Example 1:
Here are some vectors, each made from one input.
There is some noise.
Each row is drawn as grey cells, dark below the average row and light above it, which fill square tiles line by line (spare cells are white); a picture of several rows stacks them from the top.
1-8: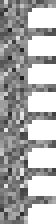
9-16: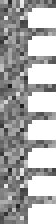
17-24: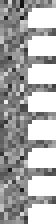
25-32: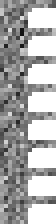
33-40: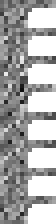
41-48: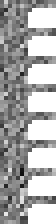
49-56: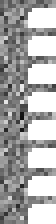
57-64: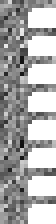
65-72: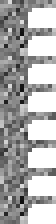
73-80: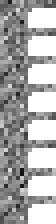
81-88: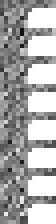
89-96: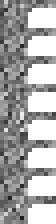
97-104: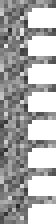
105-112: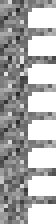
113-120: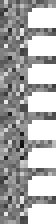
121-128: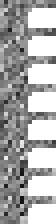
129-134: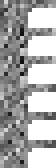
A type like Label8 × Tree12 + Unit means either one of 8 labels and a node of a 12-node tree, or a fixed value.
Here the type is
Bool × Bool × Bool.
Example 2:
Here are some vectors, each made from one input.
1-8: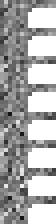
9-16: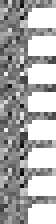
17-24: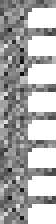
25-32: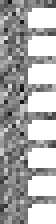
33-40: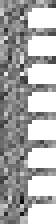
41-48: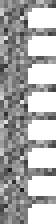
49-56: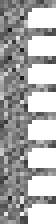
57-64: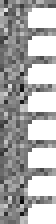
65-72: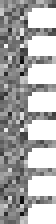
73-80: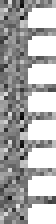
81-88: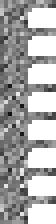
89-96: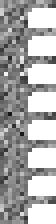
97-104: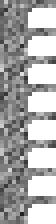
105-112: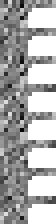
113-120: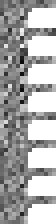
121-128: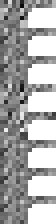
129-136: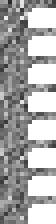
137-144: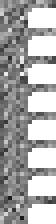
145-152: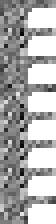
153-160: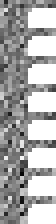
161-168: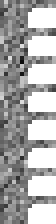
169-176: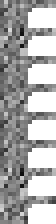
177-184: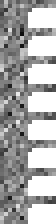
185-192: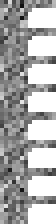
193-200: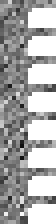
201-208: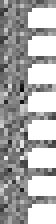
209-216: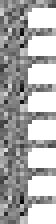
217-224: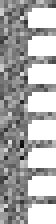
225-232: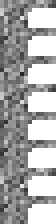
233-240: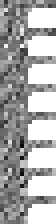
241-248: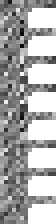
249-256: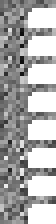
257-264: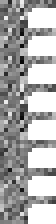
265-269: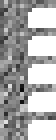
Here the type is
Bool × Bool × Bool.
